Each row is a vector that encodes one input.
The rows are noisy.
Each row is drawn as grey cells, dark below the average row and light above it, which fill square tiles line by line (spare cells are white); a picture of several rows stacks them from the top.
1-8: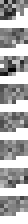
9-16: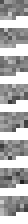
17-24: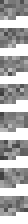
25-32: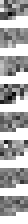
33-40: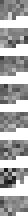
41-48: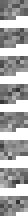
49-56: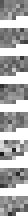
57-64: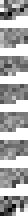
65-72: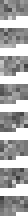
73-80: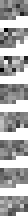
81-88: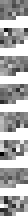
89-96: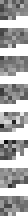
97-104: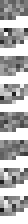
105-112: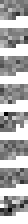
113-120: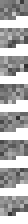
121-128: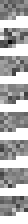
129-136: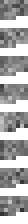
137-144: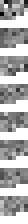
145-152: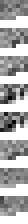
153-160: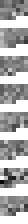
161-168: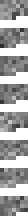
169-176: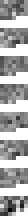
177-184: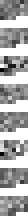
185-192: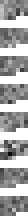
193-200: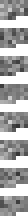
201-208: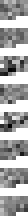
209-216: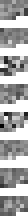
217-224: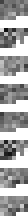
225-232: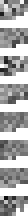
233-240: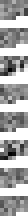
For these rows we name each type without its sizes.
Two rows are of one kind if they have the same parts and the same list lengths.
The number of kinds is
3.
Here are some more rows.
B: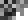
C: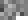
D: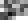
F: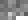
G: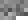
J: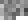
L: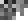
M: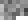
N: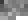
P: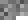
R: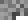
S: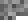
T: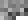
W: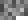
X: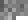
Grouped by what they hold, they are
B, D, L
C, F, G, N, P, S, W, X
J, M, R, T

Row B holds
a point on a circle.
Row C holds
a label and four true/false values.
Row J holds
a label.
